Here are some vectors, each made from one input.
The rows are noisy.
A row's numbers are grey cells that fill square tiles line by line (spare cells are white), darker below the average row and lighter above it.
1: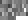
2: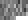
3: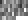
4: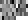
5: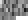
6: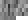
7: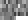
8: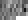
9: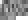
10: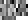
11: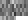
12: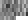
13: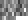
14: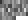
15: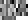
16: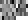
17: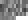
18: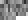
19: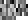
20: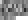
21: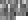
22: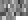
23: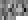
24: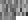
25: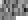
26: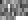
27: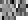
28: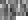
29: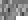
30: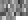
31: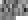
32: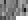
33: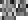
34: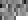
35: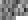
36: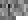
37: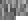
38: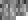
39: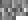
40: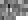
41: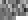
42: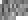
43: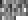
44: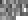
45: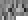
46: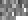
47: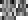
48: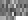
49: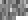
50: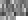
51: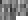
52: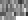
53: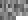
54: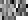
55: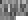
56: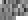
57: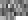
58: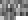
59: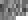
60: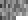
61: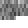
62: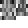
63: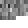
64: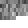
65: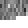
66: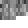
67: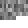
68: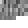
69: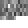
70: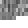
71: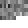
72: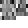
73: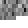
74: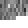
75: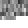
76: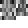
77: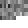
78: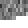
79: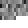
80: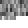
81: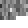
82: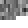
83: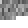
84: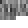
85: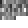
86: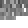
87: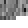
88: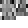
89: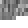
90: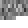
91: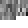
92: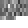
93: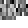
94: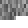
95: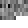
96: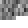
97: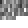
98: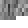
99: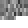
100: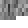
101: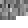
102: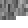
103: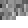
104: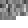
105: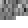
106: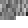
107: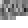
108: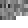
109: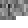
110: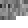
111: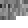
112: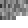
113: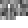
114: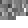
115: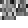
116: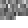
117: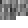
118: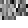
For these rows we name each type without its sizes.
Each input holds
either a point on a line, or a node of a tree and four true/false values.
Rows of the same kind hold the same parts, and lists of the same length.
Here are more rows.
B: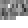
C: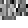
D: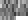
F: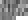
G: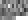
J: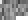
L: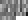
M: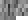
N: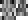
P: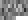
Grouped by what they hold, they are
B, D, F, G, J, L, M, P
C, N

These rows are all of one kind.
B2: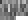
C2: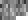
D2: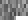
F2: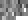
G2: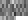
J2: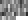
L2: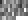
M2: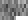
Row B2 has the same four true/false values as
D2 and M2.
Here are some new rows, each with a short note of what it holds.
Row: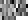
a point on a line
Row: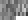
a node of a tree and four true/false values
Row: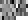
a point on a line
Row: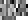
a point on a line
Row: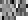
a point on a line
